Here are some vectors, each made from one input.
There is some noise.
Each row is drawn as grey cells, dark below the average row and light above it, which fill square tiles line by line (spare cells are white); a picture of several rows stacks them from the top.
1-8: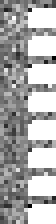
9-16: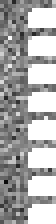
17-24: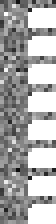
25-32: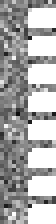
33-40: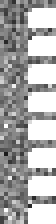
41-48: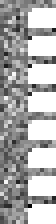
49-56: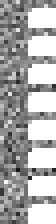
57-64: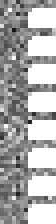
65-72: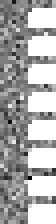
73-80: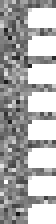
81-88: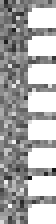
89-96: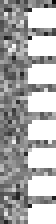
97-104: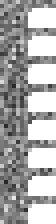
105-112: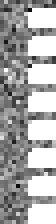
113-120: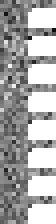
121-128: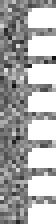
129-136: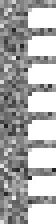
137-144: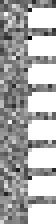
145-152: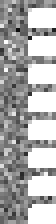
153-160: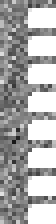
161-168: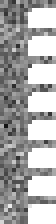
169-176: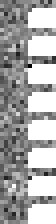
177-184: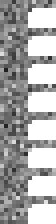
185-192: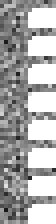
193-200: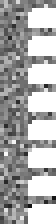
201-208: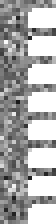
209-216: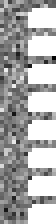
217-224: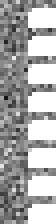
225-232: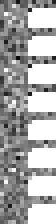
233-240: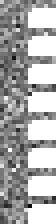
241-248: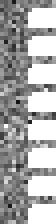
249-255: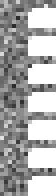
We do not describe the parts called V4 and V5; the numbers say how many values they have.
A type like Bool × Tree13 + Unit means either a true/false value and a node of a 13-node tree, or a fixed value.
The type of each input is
(Bool × V5 + V4) × Tree10 + Line6.
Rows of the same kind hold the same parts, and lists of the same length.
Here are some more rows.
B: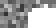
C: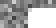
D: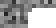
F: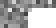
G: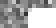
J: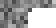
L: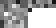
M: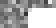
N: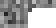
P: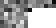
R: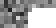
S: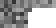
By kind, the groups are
B, C, F, G, M
D, J, N, R, S
L, P

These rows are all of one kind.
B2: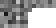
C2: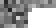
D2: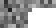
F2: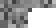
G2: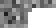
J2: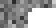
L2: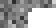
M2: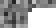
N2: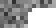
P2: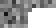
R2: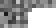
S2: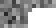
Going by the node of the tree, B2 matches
G2, P2, R2 and S2.
